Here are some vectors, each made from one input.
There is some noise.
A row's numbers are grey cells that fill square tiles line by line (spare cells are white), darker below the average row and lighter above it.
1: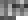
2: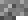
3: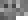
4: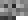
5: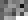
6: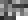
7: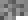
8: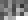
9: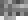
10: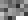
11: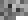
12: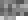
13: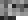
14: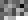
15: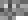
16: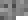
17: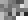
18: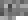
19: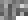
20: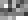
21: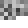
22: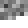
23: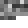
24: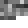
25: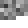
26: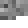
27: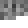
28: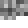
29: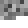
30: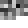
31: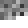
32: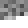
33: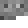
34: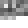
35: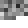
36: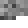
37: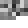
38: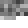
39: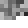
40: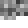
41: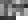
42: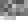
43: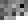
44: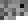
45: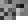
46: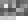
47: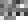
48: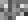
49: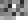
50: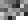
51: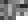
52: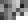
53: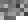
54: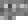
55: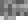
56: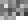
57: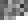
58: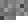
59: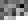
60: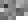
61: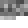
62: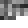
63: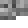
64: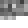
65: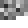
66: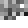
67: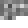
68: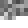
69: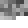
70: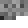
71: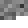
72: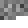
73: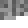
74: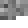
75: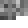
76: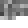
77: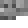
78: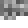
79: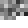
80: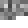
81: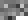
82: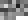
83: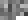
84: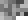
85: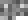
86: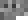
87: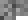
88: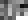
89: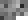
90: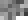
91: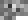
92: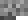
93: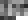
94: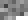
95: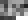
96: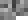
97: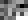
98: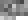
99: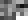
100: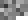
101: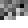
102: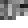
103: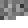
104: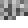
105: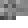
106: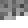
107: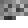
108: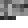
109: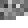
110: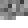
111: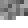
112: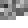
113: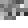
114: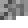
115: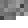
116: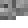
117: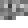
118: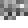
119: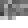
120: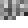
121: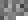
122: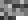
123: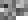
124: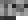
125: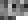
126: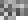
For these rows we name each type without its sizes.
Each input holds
a true/false value, together with either a point on a line, or a node of a tree.
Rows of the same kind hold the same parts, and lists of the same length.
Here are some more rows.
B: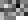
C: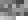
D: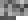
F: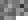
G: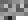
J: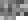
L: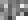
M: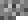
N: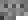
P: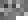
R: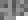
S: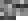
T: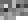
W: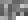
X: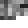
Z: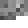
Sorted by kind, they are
B, C, G, J, L, T, W
D, F, M, N, P, R, S, X, Z

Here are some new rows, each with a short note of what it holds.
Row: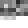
a node of a tree and a true/false value
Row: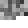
a node of a tree and a true/false value
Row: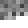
a point on a line and a true/false value
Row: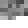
a node of a tree and a true/false value
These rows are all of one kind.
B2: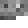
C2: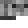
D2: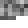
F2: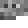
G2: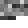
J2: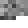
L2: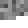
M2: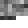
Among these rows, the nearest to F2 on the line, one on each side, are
B2 and C2.
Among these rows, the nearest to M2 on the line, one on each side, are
B2 and G2.
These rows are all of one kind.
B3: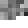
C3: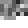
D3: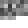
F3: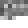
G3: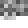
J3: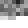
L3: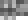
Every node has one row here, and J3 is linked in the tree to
B3 and C3.
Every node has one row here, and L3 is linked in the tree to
C3 and G3.
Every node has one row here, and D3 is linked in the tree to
C3 and F3.
